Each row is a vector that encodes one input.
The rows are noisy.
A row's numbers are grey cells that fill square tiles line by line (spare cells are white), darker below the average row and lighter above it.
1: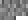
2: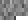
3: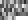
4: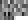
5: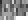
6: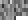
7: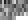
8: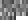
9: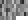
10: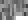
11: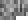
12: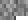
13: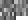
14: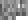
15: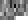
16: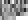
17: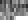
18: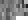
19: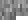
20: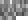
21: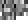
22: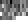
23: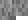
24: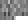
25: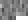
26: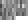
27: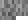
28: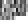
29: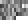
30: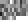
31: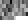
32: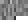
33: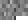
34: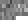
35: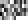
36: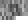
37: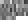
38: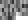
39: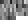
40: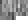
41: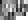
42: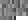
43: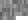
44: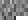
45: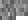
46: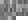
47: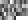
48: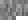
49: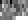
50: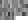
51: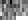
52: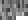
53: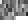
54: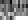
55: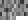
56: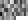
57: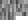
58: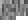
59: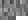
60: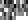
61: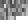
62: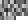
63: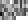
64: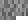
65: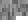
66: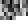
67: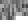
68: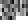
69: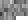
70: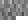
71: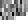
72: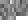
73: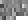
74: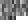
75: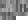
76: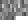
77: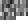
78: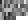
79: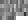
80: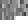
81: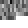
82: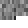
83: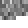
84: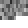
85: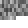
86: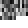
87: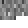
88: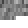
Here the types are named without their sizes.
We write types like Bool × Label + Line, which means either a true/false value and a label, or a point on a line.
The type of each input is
Bool × Bool × Bool × (Circle + Unit) + Label.
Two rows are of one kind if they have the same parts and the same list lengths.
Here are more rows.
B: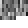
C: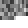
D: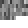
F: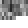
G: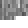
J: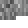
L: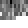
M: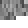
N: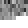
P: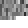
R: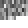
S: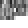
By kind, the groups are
B, M
C, D, G, J, P
F, L, N, R, S

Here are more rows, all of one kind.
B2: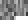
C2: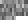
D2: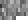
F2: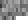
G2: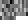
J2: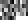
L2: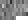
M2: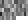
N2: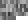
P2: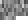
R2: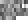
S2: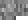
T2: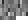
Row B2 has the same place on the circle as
D2, F2, J2 and T2.
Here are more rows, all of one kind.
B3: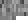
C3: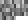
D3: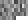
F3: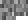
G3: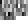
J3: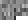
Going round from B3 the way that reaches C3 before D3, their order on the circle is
B3, C3, J3, D3, G3, F3.
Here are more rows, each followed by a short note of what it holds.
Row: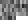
three true/false values
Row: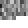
a point on a circle and three true/false values
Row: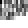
a label
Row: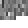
a point on a circle and three true/false values
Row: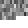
a point on a circle and three true/false values
